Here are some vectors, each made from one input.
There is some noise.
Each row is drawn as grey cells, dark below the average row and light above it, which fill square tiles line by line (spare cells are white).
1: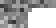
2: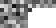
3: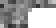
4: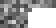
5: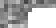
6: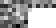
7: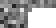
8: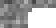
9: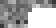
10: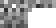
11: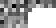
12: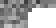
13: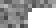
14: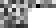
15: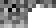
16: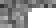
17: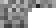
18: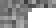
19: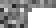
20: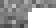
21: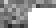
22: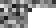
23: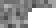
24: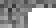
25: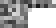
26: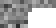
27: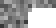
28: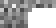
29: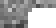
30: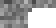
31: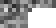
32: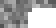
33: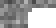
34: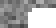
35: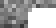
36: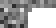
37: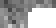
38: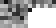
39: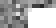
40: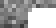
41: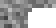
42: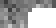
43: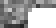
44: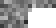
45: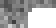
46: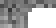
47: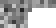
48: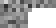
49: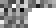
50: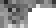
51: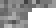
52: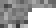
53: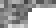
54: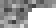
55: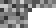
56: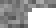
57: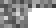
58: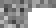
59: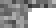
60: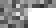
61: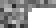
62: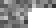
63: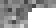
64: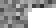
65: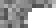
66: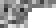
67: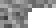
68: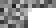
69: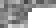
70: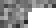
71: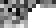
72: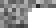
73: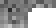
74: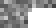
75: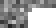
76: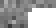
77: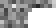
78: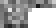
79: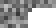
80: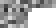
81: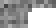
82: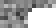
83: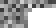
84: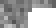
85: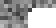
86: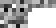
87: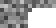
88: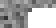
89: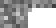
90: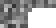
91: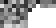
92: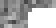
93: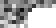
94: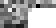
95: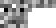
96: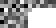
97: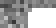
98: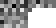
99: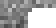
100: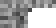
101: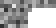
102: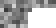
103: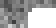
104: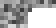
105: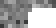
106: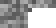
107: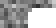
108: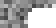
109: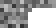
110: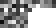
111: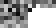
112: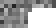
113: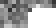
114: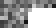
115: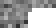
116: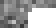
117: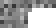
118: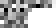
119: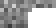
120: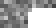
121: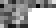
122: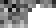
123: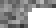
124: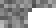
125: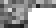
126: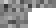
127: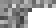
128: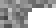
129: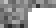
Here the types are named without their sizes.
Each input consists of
either a point on a circle and a true/false value, or a fixed value.
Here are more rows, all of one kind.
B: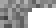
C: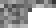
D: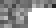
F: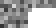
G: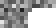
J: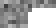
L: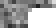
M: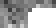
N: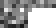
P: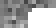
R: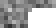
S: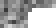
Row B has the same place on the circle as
C and J.
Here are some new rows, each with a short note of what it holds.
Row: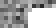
a fixed value
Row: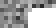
a fixed value
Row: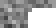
a point on a circle and a true/false value
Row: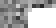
a fixed value
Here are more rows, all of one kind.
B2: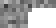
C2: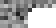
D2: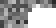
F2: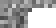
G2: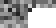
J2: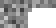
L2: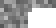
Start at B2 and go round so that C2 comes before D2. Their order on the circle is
B2, C2, G2, J2, L2, D2, F2.
